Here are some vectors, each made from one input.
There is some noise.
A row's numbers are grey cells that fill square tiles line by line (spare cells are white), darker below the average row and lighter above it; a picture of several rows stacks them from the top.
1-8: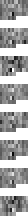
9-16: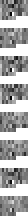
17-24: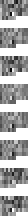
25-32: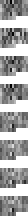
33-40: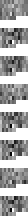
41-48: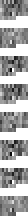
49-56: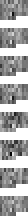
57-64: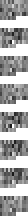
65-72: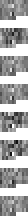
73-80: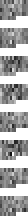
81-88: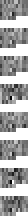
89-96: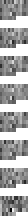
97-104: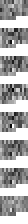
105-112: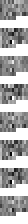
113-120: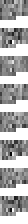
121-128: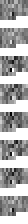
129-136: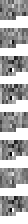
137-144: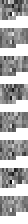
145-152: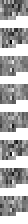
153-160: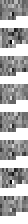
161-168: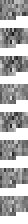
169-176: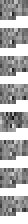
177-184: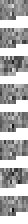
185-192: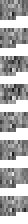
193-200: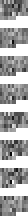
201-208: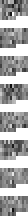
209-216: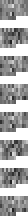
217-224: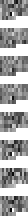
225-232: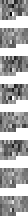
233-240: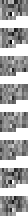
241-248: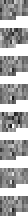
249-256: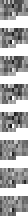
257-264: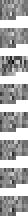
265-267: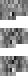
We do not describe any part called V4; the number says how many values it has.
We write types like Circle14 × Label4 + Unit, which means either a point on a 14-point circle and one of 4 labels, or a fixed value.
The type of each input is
List2(Line7) + Tree8 × (Tree8 + Unit) × V4.
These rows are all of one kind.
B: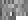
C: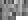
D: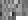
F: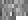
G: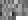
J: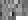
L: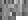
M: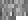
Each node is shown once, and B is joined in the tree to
C, D and F.
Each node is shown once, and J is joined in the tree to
D.
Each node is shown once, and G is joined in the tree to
C.
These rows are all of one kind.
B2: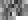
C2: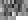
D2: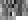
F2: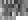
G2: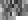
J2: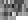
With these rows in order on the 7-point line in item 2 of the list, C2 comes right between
B2 and F2.
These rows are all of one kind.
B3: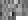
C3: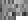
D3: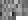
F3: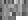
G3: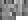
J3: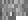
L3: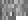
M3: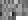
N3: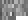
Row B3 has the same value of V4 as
D3 and M3.
